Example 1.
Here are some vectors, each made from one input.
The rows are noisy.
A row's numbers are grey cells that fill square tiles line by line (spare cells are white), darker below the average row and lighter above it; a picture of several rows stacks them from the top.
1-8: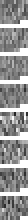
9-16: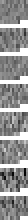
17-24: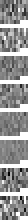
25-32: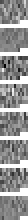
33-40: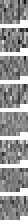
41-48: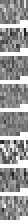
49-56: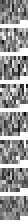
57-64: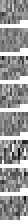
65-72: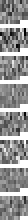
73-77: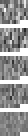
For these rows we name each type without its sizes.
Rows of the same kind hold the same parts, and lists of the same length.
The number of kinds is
2.
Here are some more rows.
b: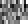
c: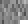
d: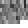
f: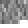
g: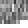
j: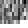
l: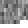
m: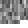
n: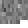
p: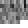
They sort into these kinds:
b, c, d, f, j, p
g, l, m, n

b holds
a point on a line.
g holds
a label.
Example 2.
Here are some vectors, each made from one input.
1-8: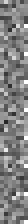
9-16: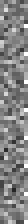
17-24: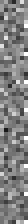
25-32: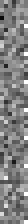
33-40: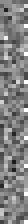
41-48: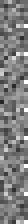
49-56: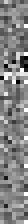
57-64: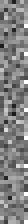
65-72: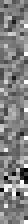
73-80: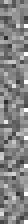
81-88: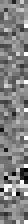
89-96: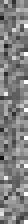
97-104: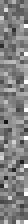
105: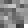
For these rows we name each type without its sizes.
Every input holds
either a point on a circle and a true/false value, or a fixed value.
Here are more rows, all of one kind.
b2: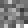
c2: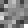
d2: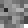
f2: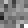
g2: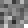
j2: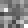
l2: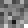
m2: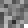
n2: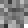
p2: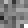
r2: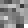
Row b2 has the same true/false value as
c2 and d2.
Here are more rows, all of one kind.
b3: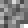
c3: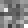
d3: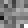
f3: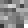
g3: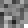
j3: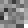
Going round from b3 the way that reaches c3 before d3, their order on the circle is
b3, c3, g3, d3, j3, f3.
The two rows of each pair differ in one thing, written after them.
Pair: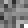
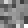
the true/false value
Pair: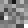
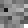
the true/false value
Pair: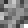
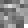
the true/false value
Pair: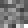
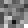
the true/false value
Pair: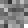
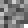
the true/false value
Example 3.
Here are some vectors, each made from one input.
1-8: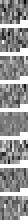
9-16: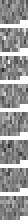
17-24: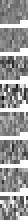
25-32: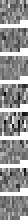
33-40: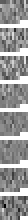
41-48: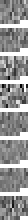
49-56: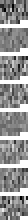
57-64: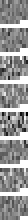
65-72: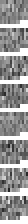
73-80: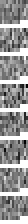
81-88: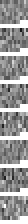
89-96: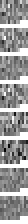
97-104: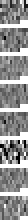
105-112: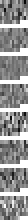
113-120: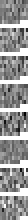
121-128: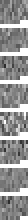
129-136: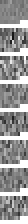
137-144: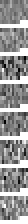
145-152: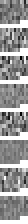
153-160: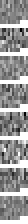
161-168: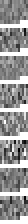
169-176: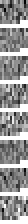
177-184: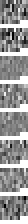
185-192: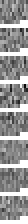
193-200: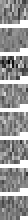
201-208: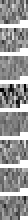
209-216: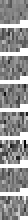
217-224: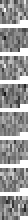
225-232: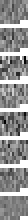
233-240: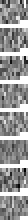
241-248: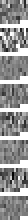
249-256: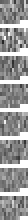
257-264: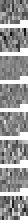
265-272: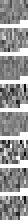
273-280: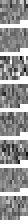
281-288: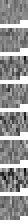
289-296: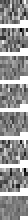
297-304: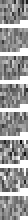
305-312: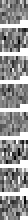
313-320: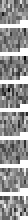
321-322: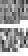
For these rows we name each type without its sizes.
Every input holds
a list of points on a line.
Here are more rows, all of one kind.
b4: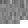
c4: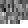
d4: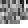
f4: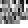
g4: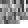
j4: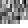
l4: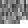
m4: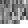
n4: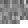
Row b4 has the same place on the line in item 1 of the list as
d4, g4 and m4.
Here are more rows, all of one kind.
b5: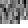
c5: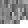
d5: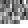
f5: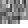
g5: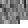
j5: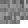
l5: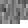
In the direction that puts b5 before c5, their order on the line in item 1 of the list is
f5, l5, b5, g5, j5, c5, d5.
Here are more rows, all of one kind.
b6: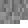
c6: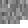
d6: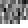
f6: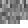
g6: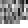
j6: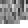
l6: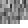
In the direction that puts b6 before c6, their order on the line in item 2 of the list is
f6, b6, l6, g6, c6, d6, j6.
